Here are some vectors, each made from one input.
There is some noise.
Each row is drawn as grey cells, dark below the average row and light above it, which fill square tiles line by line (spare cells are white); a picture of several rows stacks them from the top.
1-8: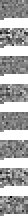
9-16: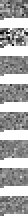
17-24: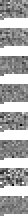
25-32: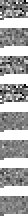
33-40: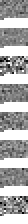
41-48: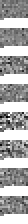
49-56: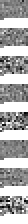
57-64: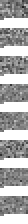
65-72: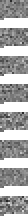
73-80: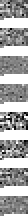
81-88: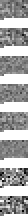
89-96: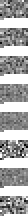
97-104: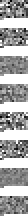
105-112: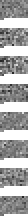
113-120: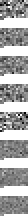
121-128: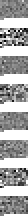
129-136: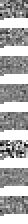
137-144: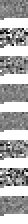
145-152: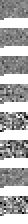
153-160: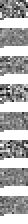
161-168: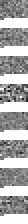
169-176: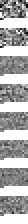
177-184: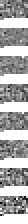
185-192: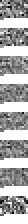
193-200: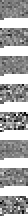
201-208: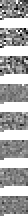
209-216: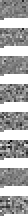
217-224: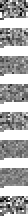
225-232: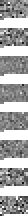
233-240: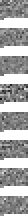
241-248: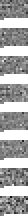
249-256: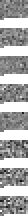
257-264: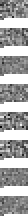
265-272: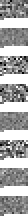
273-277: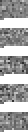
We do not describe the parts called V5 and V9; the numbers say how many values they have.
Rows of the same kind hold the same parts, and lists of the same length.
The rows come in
3 kinds.
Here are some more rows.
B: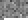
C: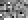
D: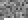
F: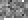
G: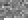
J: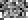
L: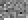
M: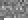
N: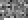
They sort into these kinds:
B, C, D, F, G, L, M
J
N

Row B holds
four true/false values, a value of V5 and a value of V9.
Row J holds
a node of a 7-node tree.
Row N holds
a node of a 10-node tree, a value of V5 and a value of V9.
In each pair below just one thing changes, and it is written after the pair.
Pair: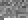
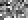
one of the four true/false values
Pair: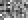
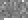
one of the four true/false values
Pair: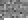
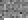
the value of V9
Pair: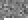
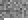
one of the four true/false values
